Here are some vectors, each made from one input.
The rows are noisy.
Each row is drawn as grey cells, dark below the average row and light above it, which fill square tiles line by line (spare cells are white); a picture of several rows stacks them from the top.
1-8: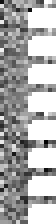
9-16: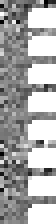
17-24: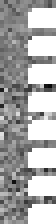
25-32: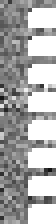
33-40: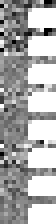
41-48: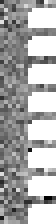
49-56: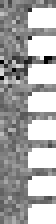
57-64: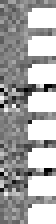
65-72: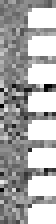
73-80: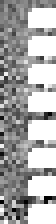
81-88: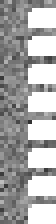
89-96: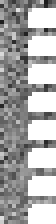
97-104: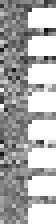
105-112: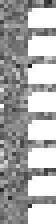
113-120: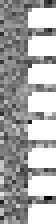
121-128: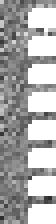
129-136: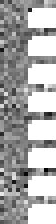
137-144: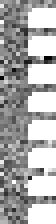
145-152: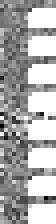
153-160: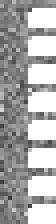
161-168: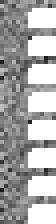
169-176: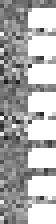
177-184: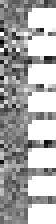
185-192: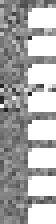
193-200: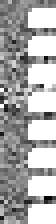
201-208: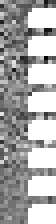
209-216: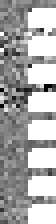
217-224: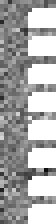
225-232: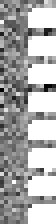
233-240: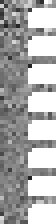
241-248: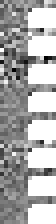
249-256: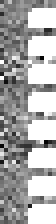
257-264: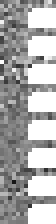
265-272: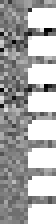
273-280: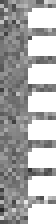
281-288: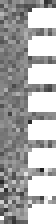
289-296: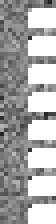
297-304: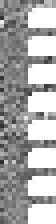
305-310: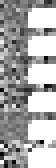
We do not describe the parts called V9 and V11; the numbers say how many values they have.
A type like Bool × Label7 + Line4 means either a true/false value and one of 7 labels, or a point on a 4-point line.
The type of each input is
(Circle17 + Line7) × V9 + V11.
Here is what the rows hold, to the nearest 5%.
About 80% of them hold a value of V9, together with either a point on a 17-point circle, or a point on a 7-point line. The rest hold a value of V11.
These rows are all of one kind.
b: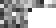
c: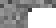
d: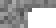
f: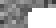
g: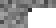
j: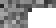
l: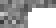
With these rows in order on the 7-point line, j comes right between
c and g.
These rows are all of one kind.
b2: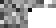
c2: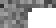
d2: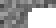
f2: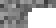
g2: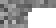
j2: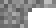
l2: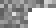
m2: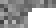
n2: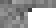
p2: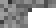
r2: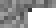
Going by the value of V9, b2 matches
g2, j2, l2 and m2.
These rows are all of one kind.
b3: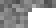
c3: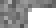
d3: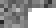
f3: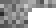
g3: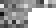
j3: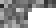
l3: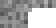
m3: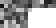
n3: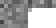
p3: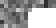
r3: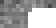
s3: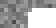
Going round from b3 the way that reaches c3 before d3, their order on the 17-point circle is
b3, s3, p3, j3, m3, c3, r3, g3, d3, n3, l3, f3.
